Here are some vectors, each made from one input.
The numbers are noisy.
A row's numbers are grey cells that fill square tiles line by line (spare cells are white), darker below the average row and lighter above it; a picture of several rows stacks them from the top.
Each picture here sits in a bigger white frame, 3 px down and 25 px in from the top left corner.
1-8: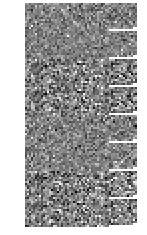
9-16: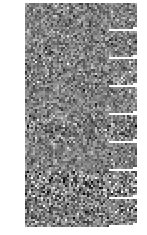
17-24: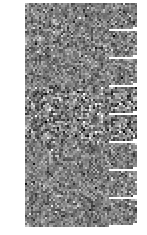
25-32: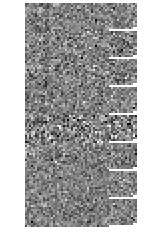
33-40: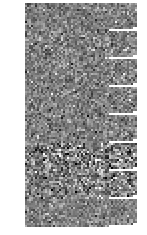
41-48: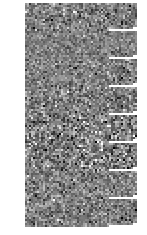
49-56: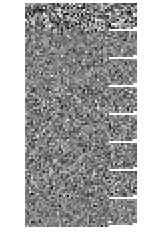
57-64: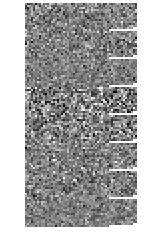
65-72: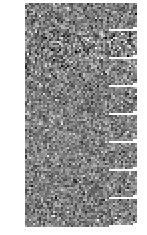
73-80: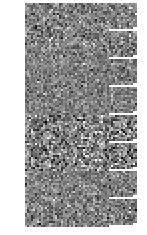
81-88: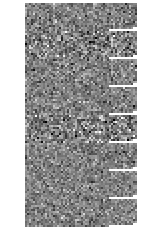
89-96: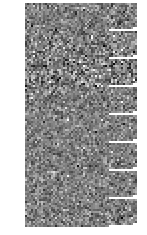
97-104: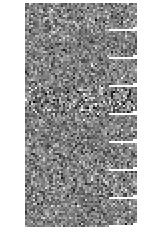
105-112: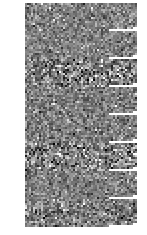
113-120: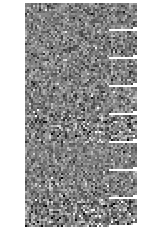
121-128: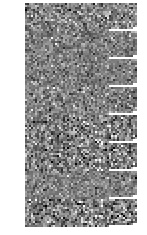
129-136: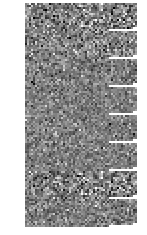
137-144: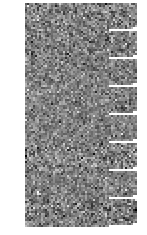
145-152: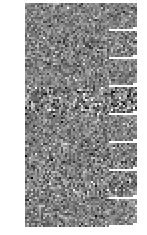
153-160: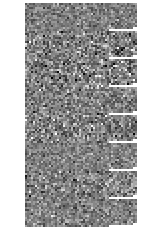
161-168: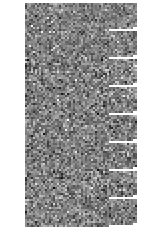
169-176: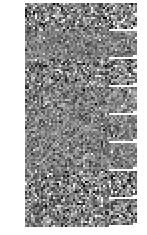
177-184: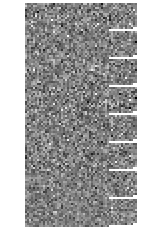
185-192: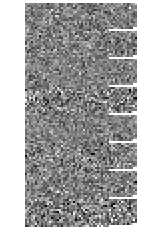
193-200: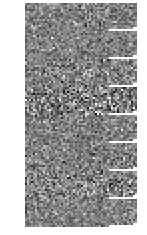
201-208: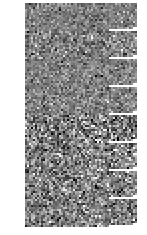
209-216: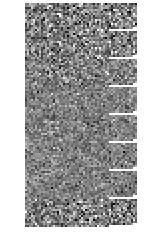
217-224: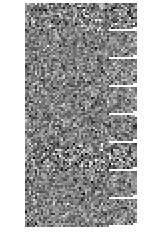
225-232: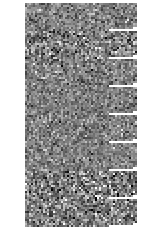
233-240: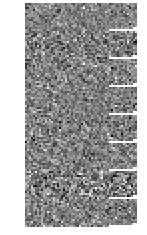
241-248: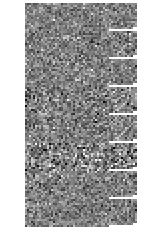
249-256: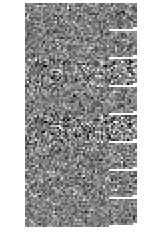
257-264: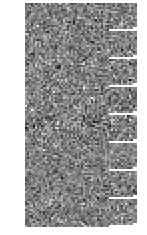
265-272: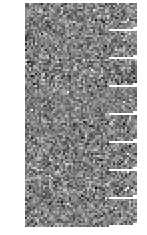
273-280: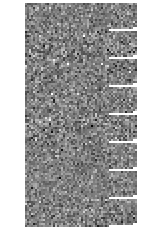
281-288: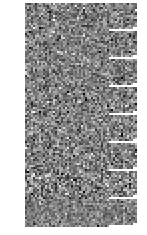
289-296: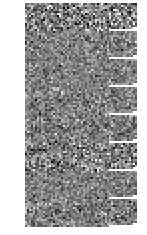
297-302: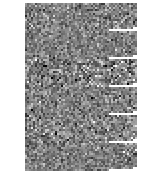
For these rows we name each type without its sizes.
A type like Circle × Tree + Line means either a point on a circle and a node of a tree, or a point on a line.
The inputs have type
Label × (Line + List(Circle)) + Tree.
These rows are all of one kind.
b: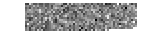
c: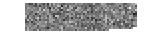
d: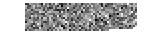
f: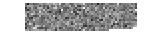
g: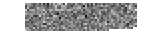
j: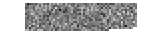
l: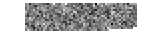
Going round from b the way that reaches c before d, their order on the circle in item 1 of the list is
b, g, j, c, d, l, f.
